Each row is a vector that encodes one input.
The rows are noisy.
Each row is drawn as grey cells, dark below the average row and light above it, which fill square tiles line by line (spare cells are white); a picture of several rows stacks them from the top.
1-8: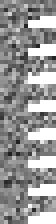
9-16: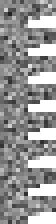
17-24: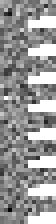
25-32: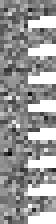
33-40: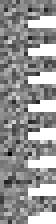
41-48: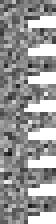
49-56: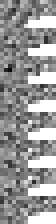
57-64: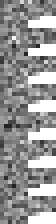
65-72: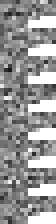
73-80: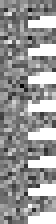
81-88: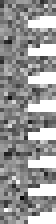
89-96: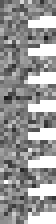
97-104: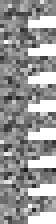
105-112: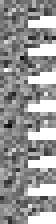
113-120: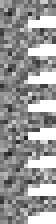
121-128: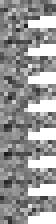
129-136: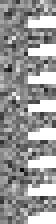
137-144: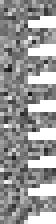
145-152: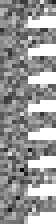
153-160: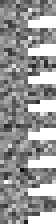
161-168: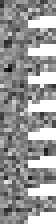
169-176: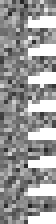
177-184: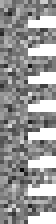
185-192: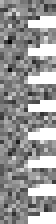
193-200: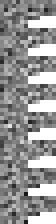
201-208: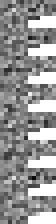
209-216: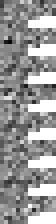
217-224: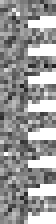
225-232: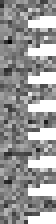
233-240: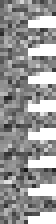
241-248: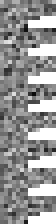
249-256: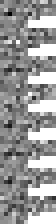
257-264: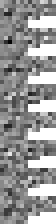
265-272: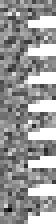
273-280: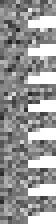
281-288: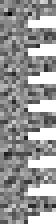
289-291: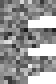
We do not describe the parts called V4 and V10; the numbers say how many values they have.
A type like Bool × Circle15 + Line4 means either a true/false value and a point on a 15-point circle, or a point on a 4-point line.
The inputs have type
Bool × (Line9 × V10 + V4) + Line8.
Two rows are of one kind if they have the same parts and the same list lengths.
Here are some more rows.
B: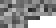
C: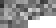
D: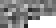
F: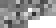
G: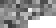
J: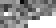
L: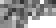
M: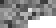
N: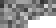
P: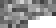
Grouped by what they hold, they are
B, D
C, F, G, M, N, P
J, L

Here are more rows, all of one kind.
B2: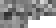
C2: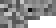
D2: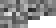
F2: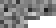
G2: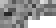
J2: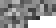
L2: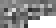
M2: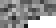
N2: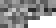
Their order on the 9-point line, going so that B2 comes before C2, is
N2, J2, M2, G2, F2, B2, L2, D2, C2.
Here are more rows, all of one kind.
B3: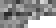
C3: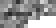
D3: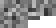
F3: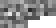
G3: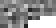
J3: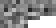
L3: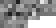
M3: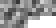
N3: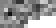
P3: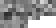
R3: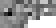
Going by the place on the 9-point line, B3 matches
J3, L3 and P3.
